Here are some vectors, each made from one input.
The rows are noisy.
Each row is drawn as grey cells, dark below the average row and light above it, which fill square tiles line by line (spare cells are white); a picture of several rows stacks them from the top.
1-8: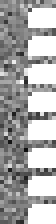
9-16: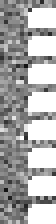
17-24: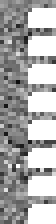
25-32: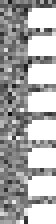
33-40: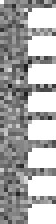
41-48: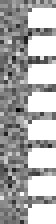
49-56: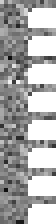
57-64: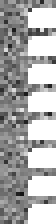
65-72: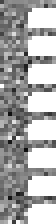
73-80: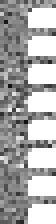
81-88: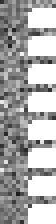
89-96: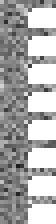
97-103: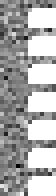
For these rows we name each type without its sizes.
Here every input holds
a true/false value, together with either a point on each of two lines, or a node of a tree.
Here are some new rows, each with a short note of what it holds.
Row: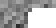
a point on each of two lines and a true/false value
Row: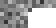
a point on each of two lines and a true/false value
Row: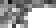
a node of a tree and a true/false value
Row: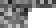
a node of a tree and a true/false value
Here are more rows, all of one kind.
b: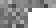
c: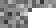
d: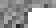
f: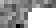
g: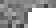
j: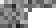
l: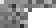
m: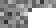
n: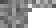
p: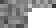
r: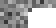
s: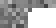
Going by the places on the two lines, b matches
c, m, r and s.
